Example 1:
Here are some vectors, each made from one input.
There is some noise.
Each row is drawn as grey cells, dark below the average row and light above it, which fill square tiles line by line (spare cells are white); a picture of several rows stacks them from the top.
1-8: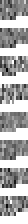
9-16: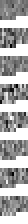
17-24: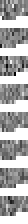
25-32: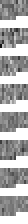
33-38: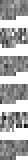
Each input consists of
a point on a 6-point circle, together with either a fixed value, or three true/false values.
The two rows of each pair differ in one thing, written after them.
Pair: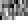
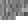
one of the three true/false values
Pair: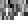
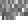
one of the three true/false values
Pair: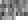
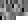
the place on the 6-point circle
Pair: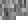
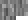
the place on the 6-point circle
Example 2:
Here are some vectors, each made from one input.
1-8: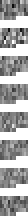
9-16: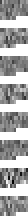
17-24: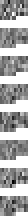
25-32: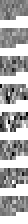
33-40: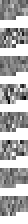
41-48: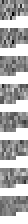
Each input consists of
either one of 7 labels, or a node of a 7-node tree.
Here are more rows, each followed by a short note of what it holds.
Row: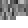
one of 7 labels
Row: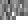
a node of a 7-node tree
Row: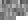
one of 7 labels
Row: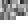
one of 7 labels
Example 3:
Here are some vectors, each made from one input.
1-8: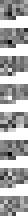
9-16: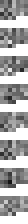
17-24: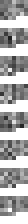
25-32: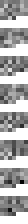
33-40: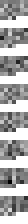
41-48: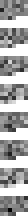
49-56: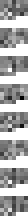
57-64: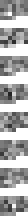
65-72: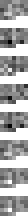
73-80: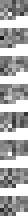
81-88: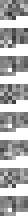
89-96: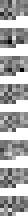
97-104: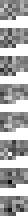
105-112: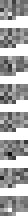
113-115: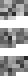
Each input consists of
a list of up to two points on a 7-point line.
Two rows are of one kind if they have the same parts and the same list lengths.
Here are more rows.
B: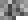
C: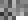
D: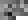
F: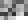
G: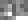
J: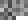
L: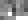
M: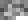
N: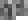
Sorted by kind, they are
B, D, N
C, G, J, L, M
F

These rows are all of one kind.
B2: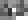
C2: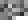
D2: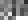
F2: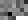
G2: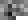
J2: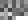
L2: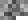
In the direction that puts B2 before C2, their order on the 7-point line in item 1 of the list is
L2, G2, F2, B2, C2, J2, D2.
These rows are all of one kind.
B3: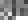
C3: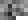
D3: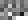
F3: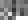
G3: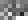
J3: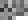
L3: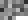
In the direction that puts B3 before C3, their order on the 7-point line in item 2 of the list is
L3, B3, F3, C3, J3, G3, D3.
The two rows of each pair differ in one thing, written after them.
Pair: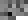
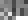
the place on the 7-point line in item 1 of the list
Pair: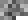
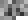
the place on the 7-point line in item 2 of the list
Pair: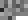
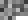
the place on the 7-point line in item 2 of the list
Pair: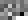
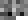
the place on the 7-point line in item 1 of the list
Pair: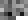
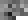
the place on the 7-point line in item 2 of the list
